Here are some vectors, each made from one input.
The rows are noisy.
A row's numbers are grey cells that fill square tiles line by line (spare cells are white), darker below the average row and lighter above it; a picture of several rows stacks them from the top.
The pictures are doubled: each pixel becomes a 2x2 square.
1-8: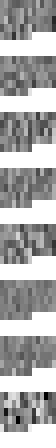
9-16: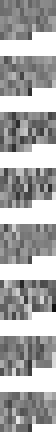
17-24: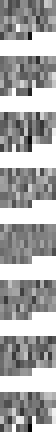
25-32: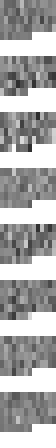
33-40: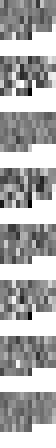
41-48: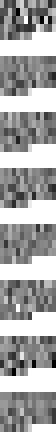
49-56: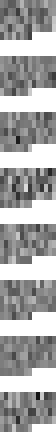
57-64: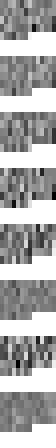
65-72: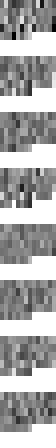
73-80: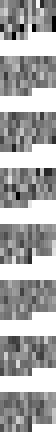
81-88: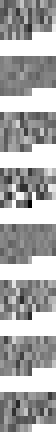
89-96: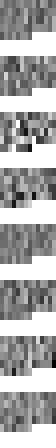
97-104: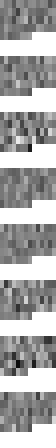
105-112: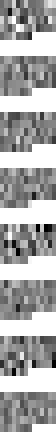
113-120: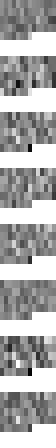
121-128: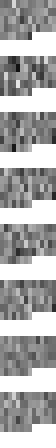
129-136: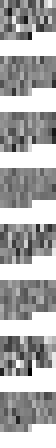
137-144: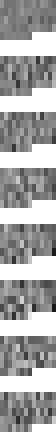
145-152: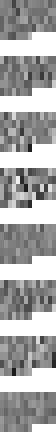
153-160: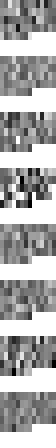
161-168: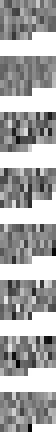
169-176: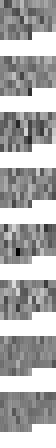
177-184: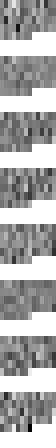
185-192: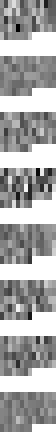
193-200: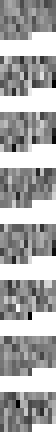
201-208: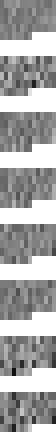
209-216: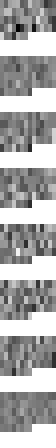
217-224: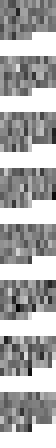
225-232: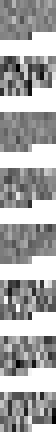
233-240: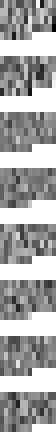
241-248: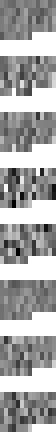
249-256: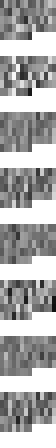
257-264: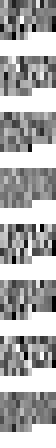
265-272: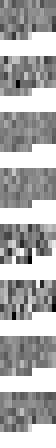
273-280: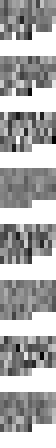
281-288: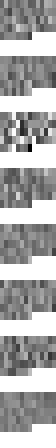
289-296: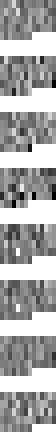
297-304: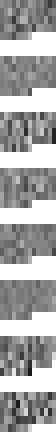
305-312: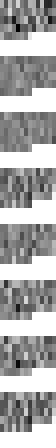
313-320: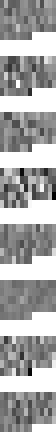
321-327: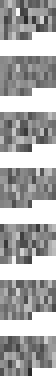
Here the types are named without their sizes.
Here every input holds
a list of points on a line.
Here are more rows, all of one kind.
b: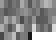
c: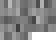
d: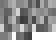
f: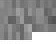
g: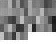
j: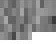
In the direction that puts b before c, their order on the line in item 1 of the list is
f, b, g, c, d, j.
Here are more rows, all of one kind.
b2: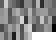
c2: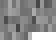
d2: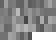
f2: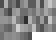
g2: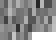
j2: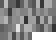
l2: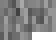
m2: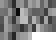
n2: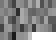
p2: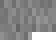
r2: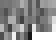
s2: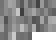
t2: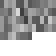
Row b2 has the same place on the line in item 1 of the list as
d2 and j2.
